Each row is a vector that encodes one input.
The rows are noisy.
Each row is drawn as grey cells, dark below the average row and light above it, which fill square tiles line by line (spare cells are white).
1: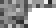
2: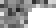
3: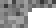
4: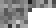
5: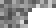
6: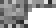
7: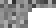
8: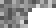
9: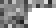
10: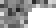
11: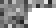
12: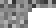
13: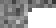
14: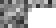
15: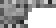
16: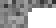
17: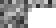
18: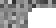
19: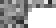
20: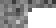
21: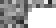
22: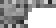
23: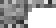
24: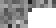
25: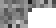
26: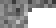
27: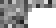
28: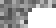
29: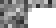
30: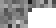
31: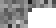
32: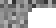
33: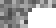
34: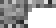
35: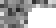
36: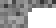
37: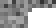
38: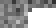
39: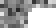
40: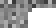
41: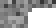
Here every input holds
either a point on a 5-point line, or a point on a 6-point line.
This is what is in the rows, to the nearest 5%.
About 35% of them hold a point on a 5-point line. The rest hold a point on a 6-point line.
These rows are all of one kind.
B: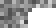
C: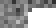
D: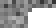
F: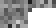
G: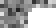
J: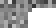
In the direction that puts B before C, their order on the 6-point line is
G, B, F, C, D, J.
